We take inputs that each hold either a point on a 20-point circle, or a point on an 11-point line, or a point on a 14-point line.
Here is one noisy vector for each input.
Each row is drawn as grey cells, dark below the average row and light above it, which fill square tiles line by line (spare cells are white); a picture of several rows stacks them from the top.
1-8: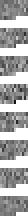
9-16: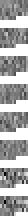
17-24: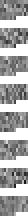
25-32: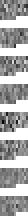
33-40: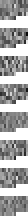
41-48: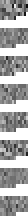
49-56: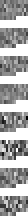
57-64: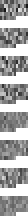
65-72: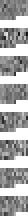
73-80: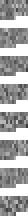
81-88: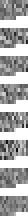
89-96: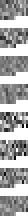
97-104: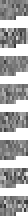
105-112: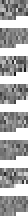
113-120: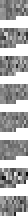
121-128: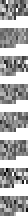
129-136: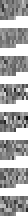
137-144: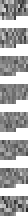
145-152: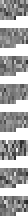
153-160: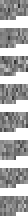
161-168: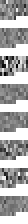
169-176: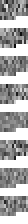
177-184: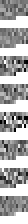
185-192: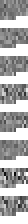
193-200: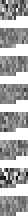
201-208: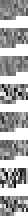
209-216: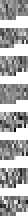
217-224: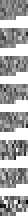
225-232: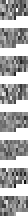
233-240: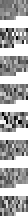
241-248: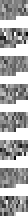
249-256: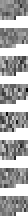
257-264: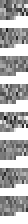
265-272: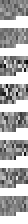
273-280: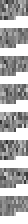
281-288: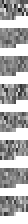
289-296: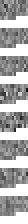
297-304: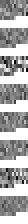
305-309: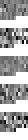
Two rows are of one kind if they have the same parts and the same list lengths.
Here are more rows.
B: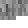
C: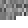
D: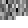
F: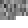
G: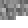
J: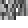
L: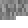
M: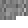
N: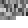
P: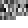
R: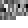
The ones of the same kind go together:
B, D, G, L
C, M, N, P, R
F, J

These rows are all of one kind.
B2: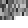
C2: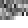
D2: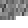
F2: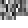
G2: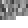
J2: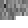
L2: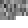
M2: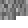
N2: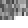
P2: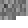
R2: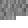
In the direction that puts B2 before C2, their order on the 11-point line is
D2, B2, M2, P2, J2, L2, R2, C2, G2, N2, F2.
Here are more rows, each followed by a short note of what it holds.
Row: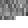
a point on a 14-point line
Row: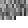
a point on a 20-point circle
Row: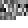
a point on a 14-point line
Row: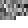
a point on a 14-point line
